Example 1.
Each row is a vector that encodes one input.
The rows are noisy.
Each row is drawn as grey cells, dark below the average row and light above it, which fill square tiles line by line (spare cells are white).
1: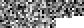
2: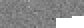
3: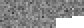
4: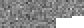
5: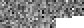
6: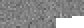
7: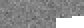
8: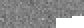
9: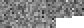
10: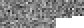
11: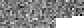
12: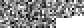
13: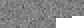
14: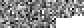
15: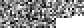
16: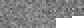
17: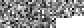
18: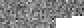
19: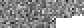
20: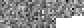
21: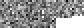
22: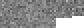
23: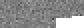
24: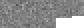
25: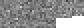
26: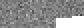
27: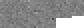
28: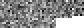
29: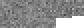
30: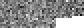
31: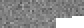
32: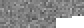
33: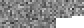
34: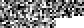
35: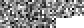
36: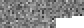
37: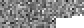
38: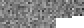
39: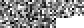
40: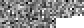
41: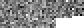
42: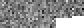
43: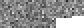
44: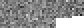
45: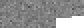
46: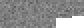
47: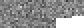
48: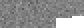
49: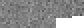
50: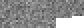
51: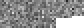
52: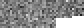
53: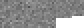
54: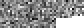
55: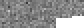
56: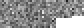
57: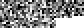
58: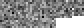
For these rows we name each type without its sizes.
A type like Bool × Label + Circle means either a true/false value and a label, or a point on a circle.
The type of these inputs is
Line × Tree.
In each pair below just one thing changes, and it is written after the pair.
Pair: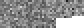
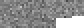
the place on the line
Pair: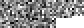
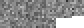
the place on the line
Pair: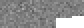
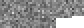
the place on the line
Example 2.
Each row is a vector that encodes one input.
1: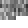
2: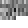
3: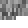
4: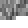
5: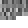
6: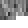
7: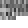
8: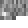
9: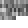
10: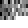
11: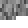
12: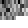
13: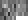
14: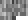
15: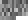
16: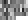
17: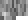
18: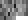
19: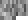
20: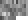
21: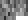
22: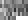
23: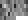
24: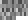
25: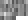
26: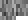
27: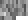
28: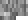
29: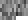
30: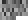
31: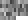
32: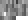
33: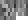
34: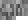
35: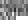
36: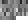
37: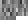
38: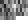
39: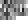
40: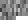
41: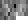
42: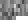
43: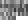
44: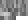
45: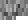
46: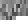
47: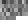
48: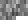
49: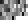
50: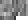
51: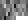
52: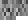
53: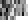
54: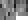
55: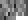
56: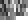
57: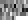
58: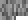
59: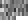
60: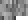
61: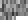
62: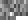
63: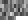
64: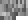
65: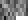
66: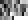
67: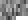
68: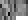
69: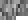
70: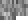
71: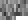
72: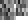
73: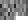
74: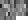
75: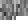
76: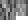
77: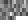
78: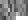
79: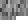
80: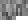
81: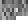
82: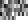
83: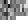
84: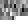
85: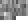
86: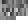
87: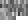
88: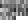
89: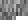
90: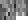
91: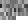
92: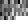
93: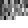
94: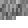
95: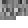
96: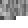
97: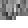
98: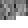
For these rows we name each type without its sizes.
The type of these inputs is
Bool × Label.
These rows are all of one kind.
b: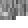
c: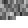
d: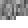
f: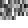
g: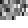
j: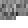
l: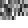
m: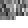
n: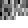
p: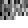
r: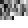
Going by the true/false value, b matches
c, d and j.
